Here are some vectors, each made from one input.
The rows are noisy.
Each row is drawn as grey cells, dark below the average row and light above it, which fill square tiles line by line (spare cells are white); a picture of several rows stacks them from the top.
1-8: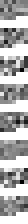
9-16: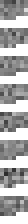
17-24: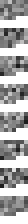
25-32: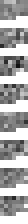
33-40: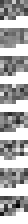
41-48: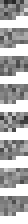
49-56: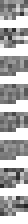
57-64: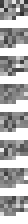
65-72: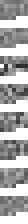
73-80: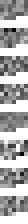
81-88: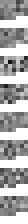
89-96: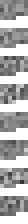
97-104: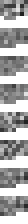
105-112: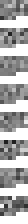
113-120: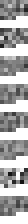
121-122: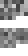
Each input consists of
either a point on an 8-point line, or four true/false values.
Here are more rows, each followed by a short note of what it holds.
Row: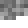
four true/false values
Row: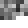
four true/false values
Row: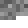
four true/false values
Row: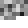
four true/false values
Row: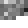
four true/false values
